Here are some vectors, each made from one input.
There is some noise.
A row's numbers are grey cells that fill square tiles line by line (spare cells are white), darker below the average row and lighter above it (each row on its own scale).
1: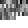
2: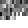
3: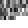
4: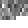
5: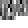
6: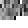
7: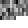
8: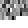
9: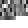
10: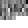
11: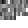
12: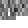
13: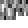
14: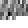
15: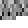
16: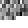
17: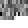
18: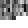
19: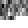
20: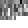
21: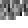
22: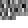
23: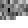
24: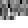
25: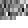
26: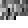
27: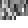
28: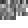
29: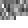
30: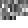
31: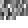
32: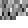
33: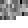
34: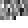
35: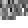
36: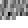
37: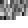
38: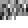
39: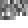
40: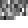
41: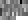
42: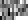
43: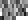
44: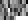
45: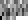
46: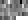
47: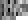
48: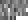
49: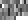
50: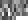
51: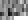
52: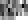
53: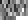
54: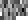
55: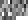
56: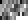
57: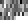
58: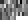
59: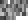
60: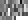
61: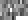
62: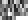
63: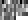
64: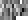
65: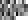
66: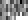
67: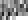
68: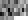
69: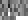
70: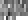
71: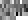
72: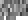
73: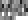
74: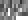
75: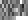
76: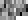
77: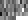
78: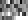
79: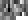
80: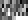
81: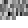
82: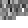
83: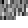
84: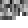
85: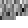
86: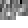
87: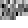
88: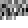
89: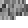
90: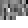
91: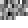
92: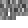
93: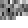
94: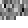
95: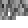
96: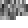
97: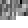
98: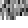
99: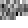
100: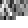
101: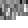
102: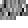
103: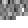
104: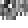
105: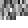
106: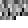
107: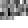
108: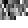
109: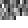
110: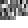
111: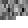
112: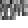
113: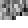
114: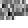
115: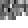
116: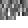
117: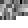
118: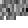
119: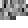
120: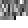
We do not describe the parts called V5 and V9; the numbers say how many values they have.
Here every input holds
a point on an 11-point line and a value of V9, together with either a point on a 6-point circle, or a value of V5.
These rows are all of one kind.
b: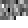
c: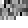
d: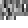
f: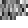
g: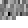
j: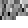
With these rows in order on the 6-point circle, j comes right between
f and g.
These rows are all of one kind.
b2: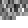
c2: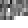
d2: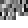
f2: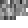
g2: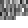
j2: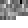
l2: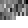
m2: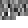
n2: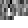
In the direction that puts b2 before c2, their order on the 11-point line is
b2, g2, m2, d2, n2, c2, f2, j2, l2.
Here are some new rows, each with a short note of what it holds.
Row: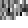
a point on a 6-point circle, a point on an 11-point line and a value of V9
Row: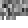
a point on a 6-point circle, a point on an 11-point line and a value of V9
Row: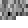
a point on a 6-point circle, a point on an 11-point line and a value of V9
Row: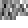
a point on a 6-point circle, a point on an 11-point line and a value of V9
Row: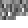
a point on an 11-point line, a value of V5 and a value of V9
